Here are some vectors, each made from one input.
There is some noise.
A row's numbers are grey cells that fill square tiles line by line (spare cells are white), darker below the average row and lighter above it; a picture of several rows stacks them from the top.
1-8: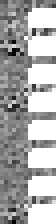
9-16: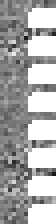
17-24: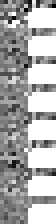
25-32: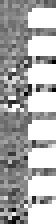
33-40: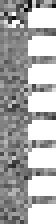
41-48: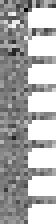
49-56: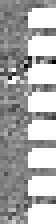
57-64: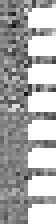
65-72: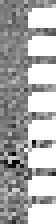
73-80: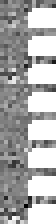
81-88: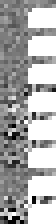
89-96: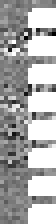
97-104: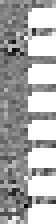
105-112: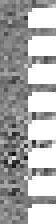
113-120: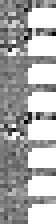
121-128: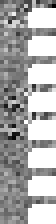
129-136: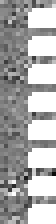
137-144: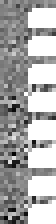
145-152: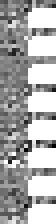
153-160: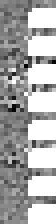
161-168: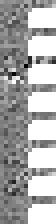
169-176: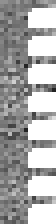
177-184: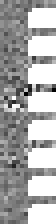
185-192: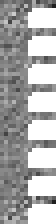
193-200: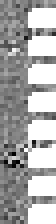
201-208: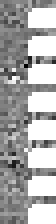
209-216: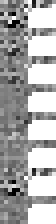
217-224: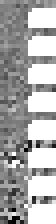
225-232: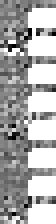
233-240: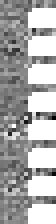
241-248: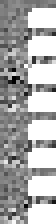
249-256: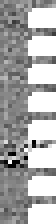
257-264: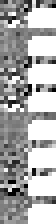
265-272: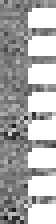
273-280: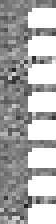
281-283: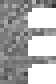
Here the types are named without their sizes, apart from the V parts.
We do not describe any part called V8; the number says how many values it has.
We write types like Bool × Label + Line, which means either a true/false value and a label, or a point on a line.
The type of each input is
(Bool × Bool × Bool × Bool × V8 + List(Line)) × (Tree + Unit).
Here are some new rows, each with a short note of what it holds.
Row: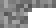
the empty list
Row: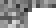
a node of a tree, together with a list of two items
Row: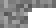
the empty list
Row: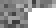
a node of a tree, four true/false values and a value of V8
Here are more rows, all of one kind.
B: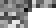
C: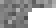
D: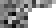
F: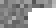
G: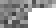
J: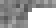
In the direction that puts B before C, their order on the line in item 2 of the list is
B, J, D, C, G, F.
